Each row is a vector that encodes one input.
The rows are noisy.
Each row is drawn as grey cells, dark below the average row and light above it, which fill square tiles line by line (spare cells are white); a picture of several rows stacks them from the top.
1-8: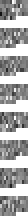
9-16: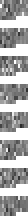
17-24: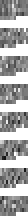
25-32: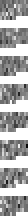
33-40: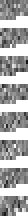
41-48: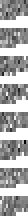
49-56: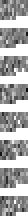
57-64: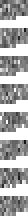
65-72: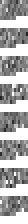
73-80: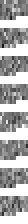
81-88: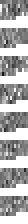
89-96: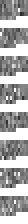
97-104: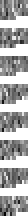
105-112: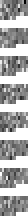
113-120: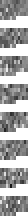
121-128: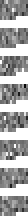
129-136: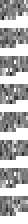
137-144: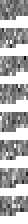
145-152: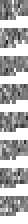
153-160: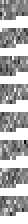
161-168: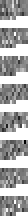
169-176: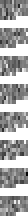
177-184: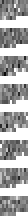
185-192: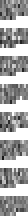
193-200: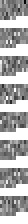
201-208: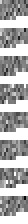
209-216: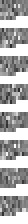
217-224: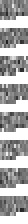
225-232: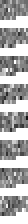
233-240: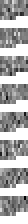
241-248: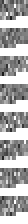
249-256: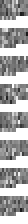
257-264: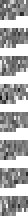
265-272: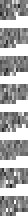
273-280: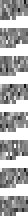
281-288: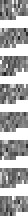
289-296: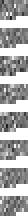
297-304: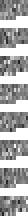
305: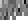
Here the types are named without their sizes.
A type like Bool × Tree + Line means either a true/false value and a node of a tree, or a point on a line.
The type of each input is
(Circle + Unit) × Line.
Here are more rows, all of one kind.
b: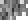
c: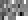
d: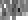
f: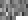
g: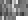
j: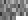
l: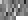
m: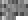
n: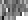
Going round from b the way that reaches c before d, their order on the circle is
b, n, c, d, f, l, g, m, j.
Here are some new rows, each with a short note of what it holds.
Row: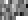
a point on a circle and a point on a line
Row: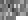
a point on a line
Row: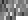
a point on a line
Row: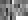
a point on a circle and a point on a line
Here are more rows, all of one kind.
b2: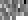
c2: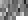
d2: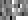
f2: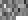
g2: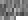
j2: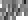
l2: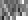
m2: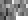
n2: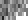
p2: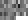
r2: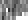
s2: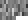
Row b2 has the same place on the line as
c2 and j2.
